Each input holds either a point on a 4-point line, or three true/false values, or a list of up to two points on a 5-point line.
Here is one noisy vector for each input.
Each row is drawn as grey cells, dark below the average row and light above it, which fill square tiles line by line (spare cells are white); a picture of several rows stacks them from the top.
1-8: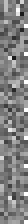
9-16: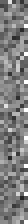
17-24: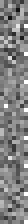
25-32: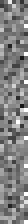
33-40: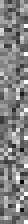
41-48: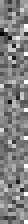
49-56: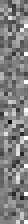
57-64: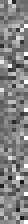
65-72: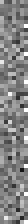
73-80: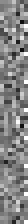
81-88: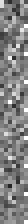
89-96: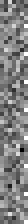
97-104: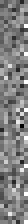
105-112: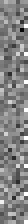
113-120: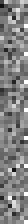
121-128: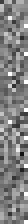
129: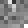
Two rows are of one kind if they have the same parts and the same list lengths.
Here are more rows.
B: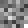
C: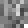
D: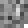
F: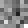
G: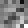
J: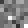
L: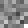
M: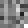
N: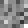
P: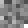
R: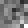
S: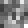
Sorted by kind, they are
B, G, J, R
C, D, M
F, L, N
P
S

